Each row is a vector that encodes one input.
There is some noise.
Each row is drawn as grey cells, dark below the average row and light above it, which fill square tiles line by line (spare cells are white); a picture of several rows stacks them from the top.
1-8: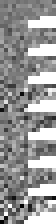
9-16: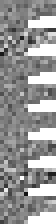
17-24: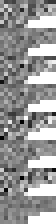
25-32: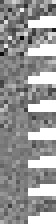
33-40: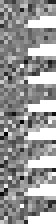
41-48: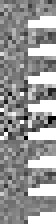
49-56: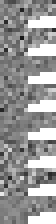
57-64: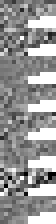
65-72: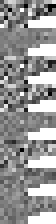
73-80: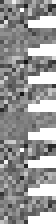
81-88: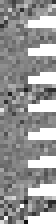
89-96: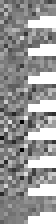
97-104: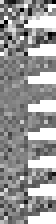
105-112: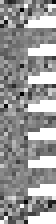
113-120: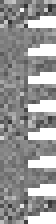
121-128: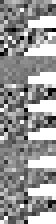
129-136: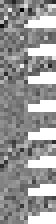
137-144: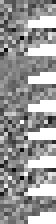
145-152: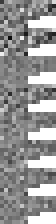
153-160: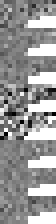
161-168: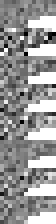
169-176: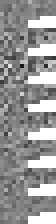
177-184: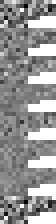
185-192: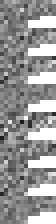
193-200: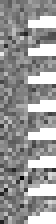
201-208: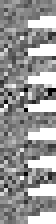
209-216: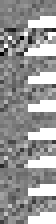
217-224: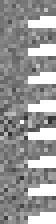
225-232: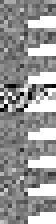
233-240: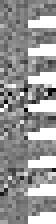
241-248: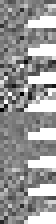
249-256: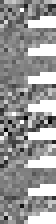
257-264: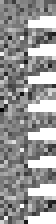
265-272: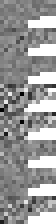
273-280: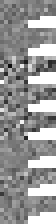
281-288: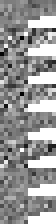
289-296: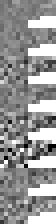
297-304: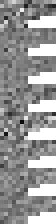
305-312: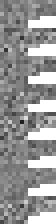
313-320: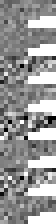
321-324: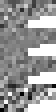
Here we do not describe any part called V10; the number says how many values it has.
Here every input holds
a true/false value, together with either a point on a 4-point line, or a value of V10.
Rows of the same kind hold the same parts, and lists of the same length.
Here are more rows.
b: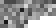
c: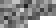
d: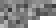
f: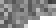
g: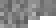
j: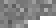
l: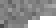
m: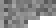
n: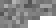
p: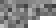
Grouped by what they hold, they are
b, d, g, m, p
c, f, j, l, n

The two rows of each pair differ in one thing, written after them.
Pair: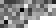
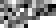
the true/false value
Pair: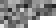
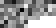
the true/false value
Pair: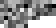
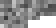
the place on the 4-point line
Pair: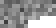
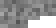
the place on the 4-point line
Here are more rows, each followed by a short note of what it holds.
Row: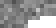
a true/false value and a value of V10
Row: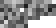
a true/false value and a value of V10
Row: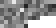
a true/false value and a value of V10
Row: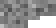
a point on a 4-point line and a true/false value
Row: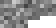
a true/false value and a value of V10
